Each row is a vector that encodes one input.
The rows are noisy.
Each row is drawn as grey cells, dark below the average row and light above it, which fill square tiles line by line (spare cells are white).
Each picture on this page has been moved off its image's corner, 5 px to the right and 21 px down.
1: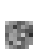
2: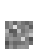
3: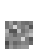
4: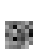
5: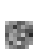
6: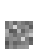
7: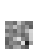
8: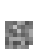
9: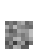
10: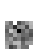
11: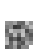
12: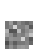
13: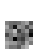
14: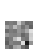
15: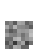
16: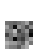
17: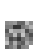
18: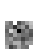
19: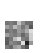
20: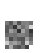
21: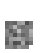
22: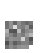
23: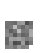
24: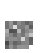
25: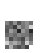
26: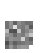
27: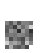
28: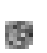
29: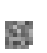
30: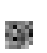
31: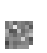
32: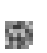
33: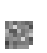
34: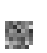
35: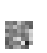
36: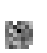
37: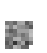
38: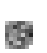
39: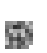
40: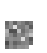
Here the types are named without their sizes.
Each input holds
either a label, or a point on a line.
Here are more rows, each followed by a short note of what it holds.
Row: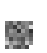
a label
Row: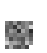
a label
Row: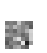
a point on a line
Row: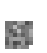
a point on a line
